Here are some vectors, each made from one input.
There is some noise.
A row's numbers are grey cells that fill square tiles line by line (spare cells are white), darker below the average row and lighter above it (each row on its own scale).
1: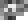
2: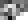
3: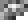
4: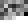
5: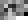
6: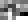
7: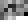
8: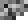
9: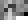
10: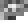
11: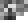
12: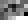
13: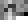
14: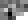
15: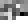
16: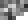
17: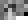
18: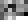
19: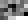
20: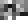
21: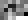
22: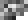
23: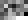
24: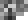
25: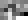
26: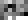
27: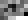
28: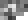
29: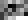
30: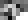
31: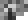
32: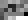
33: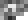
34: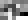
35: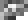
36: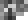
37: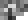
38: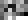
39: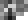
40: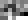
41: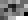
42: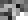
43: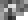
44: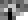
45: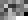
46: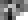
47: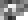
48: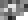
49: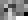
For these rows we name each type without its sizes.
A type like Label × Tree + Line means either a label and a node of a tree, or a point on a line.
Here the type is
Bool × Line × Line.
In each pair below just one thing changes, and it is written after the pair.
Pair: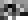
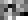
the place on one of the two lines
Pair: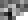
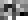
the true/false value
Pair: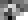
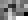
the true/false value
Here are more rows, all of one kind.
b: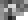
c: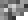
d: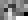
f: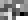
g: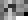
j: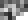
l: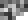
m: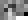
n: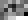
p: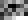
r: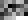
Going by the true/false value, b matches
c, j and l.
